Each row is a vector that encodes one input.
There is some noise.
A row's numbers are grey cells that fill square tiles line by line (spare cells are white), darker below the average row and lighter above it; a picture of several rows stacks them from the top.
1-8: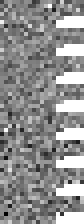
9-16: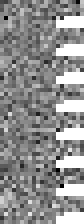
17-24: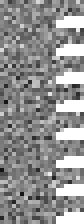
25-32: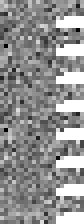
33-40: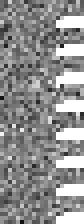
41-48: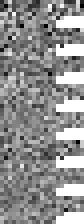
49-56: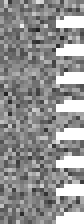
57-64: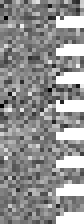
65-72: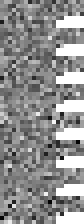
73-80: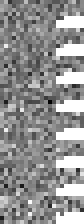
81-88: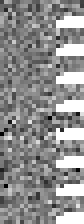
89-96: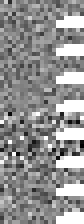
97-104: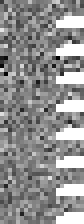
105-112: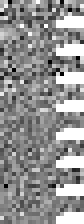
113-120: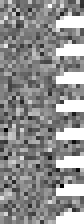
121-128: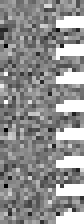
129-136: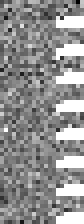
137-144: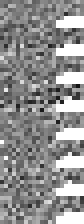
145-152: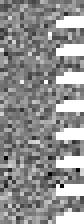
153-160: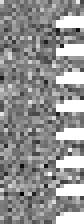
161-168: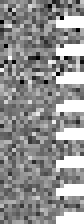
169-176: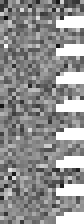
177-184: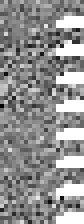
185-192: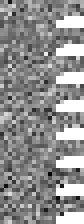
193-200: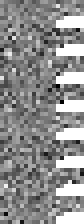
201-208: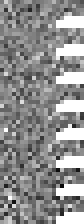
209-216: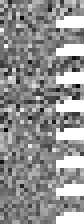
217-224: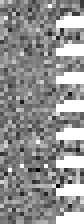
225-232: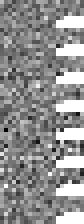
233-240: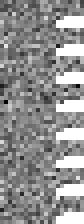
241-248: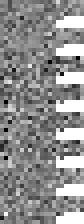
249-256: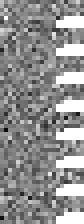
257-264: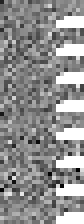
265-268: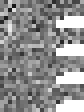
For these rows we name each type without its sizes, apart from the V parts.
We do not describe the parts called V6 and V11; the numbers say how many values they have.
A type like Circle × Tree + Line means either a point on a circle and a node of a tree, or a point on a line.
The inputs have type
(Bool × Bool × Bool × Bool × V11 + V6) × Line.
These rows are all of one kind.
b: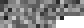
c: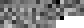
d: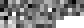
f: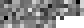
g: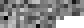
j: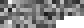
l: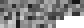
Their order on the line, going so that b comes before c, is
l, d, g, f, b, c, j.
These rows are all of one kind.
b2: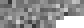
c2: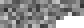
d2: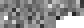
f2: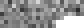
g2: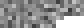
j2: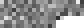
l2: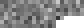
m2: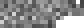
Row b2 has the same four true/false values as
d2 and m2.
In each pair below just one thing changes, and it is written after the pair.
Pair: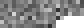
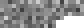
the value of V11
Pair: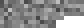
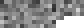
the place on the line
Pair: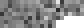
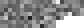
the place on the line
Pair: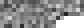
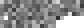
the place on the line
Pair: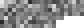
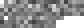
one of the four true/false values
